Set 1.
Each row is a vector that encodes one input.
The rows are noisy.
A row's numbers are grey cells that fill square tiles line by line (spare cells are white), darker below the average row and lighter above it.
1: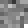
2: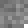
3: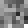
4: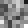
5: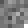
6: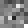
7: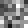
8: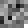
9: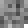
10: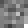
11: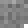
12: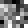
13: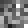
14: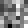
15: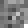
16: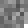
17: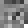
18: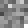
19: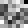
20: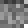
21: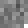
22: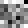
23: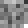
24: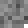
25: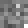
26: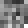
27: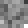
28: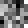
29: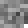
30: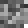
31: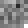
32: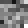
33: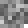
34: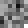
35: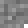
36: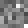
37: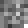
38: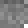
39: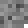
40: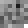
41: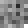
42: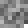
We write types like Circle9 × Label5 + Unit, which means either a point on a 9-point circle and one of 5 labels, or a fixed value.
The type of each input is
Bool × Label5 + Unit.
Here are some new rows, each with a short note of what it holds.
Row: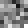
a fixed value
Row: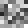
a fixed value
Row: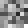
a fixed value
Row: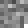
a fixed value
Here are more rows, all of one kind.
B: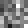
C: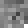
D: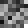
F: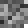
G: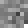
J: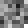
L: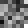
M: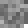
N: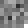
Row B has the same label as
G and J.
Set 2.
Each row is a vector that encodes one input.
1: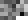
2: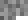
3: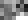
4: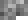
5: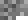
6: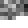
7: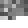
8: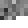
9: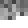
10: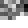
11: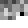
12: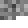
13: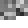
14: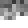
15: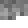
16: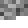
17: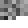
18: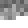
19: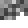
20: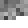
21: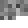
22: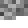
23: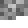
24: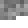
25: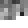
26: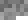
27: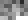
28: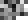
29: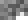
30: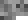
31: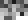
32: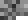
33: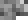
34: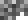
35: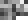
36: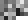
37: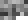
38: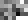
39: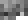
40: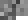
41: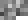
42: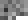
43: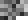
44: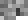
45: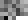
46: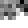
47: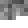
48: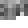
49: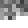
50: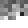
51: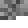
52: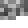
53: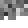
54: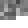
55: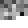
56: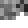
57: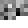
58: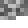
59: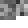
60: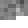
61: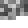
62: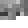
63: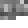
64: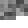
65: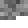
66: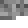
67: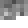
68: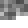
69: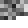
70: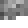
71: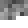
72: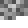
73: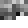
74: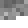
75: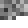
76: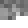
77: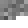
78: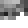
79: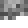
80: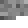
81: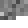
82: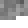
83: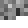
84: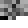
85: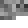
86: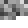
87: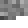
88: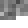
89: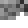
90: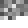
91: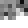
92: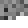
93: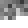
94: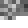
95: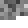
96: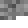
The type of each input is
Bool × Tree13.
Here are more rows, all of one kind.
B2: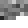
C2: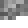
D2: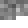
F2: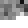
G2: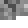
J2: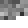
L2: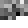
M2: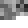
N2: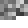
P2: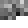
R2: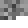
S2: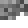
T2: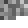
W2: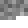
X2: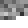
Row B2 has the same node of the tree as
C2, M2, T2 and X2.
